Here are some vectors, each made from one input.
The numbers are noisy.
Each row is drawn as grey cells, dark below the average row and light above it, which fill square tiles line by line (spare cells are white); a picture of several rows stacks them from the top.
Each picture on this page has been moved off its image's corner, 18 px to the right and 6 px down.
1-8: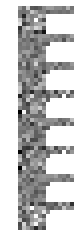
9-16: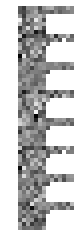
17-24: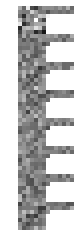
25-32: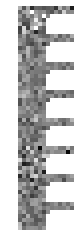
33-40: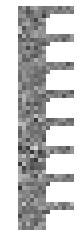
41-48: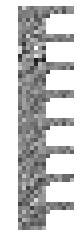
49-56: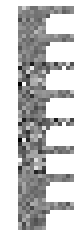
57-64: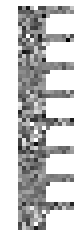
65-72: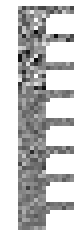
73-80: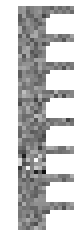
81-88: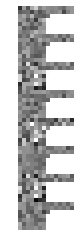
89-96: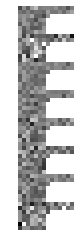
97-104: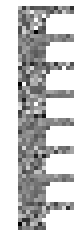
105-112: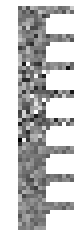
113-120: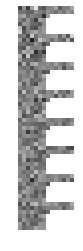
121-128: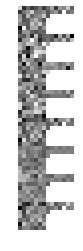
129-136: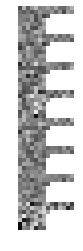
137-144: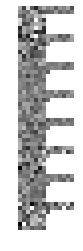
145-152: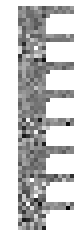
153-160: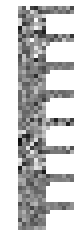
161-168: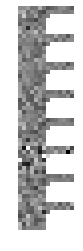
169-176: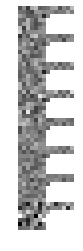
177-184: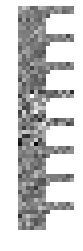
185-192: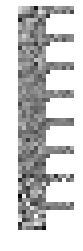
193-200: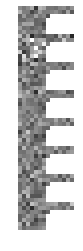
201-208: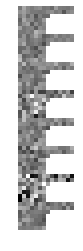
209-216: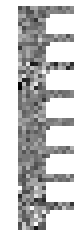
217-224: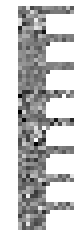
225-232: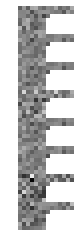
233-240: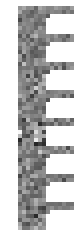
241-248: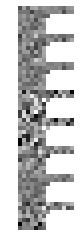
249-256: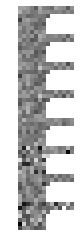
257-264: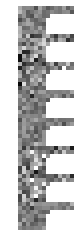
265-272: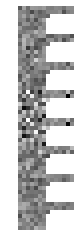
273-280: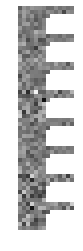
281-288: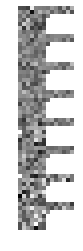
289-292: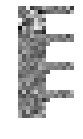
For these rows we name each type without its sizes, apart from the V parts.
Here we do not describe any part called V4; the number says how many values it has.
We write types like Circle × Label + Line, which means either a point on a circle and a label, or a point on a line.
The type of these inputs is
Bool × Bool × Bool + Circle + V4.
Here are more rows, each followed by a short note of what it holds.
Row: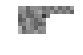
a value of V4
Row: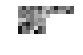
a point on a circle
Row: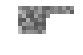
a value of V4
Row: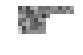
a value of V4
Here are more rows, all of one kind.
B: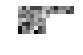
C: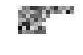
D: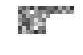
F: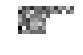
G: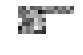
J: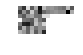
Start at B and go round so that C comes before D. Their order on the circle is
B, C, F, D, G, J.
